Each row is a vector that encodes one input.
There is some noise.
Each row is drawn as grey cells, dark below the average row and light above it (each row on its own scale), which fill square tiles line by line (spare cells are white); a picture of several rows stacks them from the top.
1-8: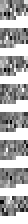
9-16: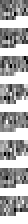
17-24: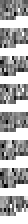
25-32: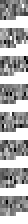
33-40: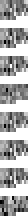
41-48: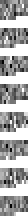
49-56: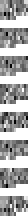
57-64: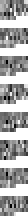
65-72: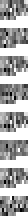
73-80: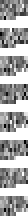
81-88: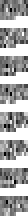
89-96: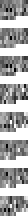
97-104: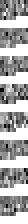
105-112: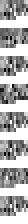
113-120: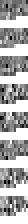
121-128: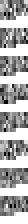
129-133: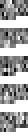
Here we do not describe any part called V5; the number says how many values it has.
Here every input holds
either one of 10 labels and a value of V5, or a point on a 9-point line.
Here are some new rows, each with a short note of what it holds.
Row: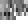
a point on a 9-point line
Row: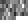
one of 10 labels and a value of V5
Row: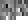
one of 10 labels and a value of V5
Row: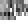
a point on a 9-point line
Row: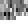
a point on a 9-point line
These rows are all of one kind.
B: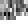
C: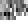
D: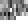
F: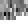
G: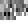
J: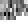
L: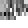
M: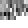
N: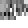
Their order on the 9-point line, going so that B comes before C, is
D, J, B, F, G, C, M, N, L.
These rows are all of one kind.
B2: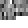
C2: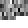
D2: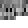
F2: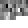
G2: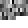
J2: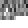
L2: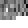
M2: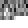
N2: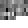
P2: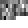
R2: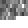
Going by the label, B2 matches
J2 and M2.
